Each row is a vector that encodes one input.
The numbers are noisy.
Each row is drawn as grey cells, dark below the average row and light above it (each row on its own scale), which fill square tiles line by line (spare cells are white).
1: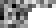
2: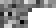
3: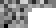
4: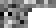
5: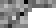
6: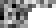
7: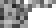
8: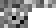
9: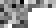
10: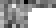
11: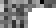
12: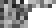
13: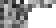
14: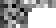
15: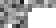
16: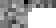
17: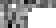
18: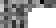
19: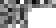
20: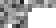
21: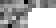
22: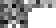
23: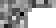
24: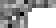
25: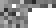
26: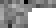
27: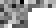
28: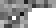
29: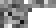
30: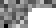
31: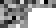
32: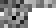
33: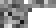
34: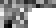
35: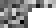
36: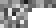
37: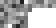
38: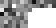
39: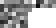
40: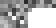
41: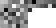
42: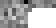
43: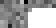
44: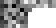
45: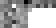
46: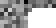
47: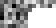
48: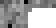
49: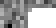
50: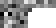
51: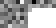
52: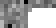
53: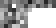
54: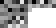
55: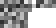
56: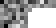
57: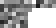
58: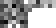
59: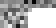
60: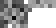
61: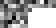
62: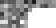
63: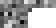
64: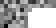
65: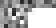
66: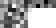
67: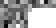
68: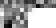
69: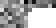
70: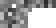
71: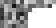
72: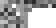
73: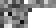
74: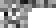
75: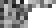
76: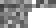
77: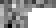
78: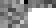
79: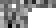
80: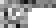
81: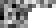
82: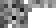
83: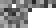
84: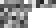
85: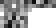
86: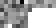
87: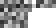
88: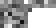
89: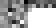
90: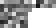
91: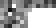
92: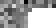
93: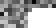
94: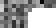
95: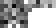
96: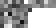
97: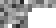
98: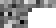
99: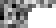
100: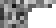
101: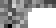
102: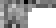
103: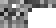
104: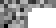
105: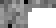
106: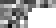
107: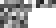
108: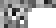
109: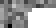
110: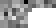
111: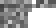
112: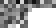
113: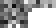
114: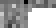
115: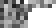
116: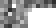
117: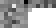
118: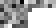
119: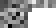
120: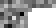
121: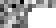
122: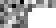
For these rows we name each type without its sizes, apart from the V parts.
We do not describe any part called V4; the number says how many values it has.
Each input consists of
a list of items, each a label and a value of V4.
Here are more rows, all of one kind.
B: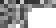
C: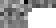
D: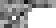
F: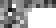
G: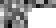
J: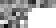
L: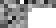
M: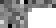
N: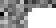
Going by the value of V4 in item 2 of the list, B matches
D and J.
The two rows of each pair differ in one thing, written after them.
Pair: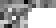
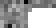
the label in item 1 of the list
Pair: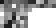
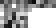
the value of V4 in item 1 of the list
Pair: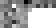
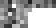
the label in item 2 of the list
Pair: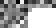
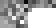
the label in item 1 of the list
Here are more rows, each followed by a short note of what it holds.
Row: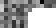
the empty list
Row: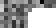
the empty list
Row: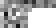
a list of two items
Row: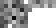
a list of one item
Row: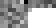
a list of two items
